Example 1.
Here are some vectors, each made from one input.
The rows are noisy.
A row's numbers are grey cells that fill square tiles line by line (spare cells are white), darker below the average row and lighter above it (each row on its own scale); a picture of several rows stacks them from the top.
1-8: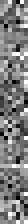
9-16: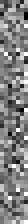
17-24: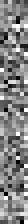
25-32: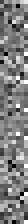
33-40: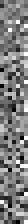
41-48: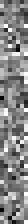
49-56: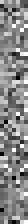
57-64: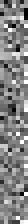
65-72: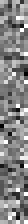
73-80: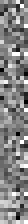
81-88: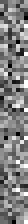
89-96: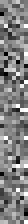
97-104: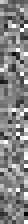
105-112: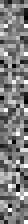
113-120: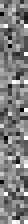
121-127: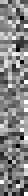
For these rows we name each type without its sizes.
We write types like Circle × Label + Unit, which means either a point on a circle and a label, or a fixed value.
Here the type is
List(Line).
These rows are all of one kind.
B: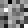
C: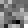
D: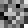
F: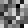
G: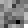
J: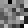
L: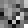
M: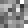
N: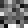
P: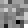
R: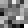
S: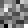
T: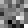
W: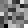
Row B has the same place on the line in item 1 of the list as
M, P and S.
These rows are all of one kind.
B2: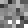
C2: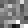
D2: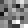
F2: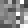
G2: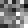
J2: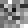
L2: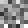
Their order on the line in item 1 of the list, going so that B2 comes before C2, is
J2, G2, F2, B2, C2, L2, D2.
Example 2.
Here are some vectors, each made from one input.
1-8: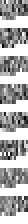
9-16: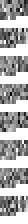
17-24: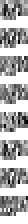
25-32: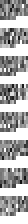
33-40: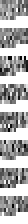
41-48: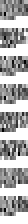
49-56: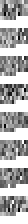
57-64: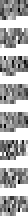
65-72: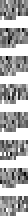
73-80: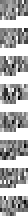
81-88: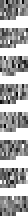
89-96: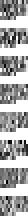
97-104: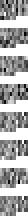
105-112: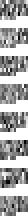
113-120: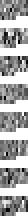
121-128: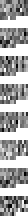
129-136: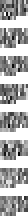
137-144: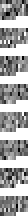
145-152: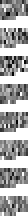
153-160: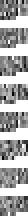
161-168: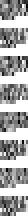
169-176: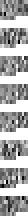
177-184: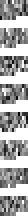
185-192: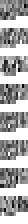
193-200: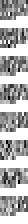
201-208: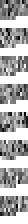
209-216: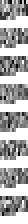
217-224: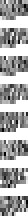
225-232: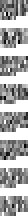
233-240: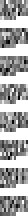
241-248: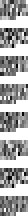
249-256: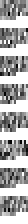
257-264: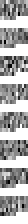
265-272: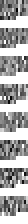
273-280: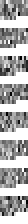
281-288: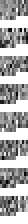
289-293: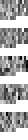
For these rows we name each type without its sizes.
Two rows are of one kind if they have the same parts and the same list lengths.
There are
2 kinds of row.
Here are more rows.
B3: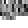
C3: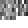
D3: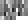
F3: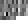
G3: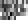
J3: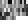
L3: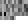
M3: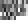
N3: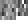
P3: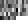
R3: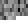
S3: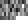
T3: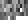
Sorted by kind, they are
B3, C3, D3, G3, L3, M3, N3
F3, J3, P3, R3, S3, T3

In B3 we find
a node of a tree and a true/false value.
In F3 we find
a label and a true/false value.
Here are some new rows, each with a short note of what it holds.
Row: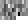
a node of a tree and a true/false value
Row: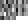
a label and a true/false value
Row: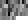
a label and a true/false value
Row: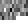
a label and a true/false value
